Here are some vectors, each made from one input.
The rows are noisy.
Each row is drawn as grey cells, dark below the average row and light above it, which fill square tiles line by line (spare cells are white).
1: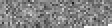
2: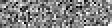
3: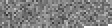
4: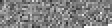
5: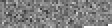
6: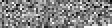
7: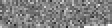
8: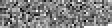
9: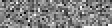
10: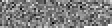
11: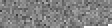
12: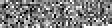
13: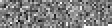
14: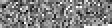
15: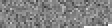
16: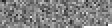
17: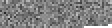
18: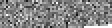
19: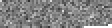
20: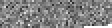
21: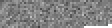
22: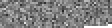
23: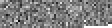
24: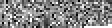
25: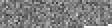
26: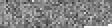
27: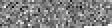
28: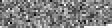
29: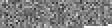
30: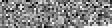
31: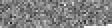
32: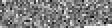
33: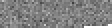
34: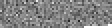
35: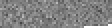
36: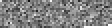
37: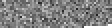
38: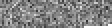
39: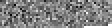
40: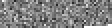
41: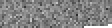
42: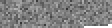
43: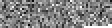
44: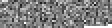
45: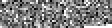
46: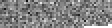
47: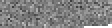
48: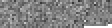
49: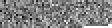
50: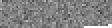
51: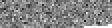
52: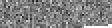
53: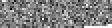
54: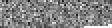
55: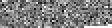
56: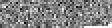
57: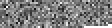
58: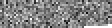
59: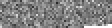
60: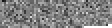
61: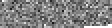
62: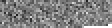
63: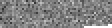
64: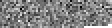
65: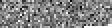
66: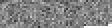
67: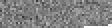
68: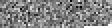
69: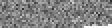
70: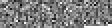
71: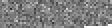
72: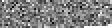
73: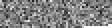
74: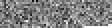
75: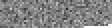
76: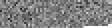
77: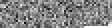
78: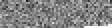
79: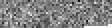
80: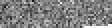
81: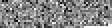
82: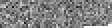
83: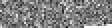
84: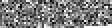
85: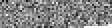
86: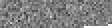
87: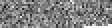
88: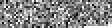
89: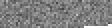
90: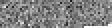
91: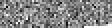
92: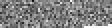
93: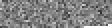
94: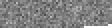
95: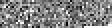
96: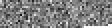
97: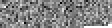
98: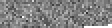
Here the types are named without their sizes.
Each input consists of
either a point on a circle, or a list of points on a line.
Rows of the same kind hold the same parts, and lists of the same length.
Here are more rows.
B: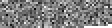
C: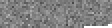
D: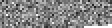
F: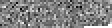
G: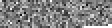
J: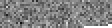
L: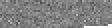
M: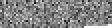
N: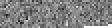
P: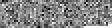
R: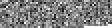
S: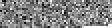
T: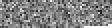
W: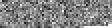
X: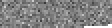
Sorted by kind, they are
B, J, N, R, T
C, F, G, L, S, W, X
D, M
P

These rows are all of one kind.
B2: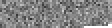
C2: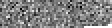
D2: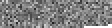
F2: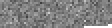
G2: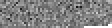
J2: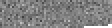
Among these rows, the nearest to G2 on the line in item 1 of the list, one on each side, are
D2 and F2.
